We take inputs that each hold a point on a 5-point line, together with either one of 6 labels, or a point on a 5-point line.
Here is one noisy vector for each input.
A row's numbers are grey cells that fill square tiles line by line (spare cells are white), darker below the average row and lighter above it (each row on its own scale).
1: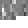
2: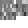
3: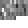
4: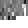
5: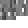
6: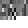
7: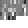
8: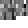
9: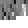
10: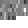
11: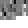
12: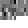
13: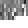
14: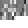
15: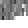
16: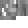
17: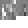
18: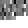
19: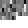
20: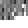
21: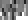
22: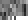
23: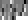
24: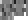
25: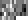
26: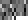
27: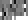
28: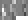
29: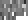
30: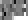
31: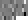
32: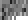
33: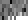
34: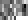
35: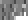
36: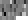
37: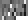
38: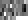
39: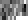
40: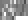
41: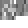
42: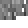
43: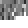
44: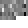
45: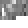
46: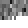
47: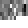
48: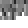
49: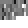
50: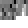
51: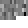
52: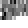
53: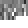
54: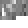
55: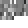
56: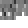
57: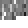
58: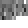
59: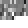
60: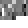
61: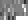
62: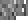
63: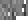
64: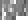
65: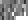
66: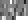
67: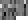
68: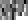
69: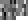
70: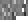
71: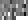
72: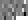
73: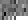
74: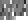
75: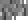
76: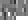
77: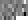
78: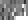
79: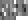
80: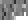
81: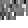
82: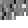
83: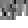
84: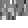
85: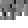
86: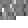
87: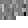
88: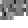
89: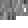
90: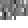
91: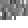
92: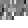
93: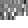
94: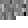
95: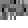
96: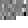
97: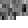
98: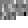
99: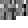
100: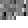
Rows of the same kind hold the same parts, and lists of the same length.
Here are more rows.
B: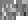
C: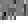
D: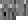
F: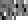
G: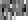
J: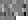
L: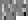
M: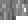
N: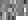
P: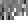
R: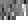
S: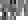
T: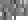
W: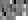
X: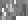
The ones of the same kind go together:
B, C, D, F, G, J, L, S, T, X
M, N, P, R, W

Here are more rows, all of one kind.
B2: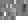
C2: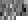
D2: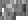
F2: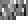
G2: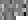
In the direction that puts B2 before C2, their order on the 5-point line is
B2, C2, D2, F2, G2.
